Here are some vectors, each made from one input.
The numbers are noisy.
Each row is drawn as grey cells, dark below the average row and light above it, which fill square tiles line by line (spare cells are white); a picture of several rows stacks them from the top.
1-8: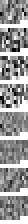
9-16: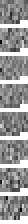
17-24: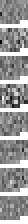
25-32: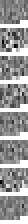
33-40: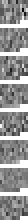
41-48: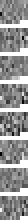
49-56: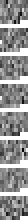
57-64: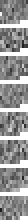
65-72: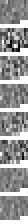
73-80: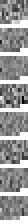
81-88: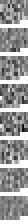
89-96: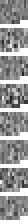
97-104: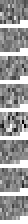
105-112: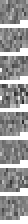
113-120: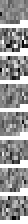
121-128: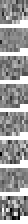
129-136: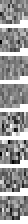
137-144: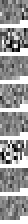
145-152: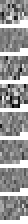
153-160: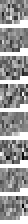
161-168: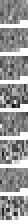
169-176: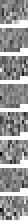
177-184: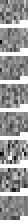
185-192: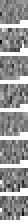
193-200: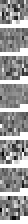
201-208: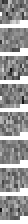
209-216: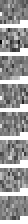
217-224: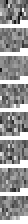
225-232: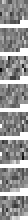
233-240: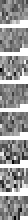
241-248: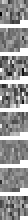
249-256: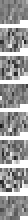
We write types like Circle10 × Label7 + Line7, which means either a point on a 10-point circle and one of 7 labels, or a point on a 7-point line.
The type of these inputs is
List2(Line5).
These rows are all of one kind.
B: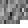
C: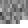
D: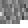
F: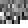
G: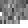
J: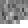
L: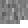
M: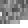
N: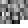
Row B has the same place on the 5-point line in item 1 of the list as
C and N.
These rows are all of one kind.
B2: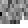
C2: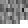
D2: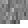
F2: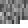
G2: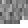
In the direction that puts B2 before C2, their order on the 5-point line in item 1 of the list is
G2, B2, D2, F2, C2.
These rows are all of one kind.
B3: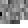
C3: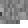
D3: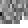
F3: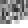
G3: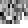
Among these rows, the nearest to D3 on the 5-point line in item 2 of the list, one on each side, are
F3 and G3.
